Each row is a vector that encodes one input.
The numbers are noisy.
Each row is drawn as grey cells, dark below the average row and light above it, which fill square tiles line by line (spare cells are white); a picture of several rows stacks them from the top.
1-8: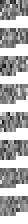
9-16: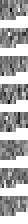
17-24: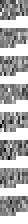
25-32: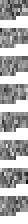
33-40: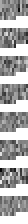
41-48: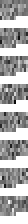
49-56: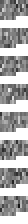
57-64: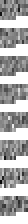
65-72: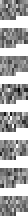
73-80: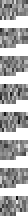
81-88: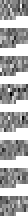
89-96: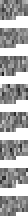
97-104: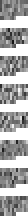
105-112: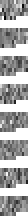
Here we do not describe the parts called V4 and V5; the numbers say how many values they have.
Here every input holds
a point on a 6-point line, together with either a true/false value and a value of V4, or a value of V5.
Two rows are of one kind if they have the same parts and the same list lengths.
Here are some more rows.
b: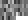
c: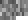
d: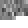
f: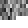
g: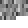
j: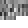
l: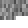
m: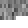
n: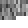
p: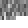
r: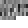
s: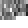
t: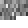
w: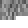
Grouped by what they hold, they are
b, d, f, j, p, r, s, t
c, g, l, m, n, w

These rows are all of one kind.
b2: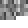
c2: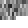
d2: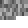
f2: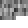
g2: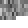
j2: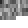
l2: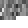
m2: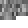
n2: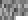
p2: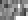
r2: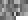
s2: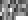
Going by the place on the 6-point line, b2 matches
g2, l2 and r2.
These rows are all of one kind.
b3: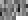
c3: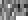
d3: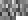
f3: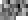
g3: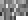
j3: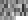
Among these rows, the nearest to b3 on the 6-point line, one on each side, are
d3 and g3.
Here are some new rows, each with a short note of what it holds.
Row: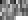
a point on a 6-point line, a true/false value and a value of V4
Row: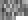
a point on a 6-point line and a value of V5
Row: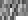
a point on a 6-point line, a true/false value and a value of V4
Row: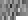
a point on a 6-point line, a true/false value and a value of V4
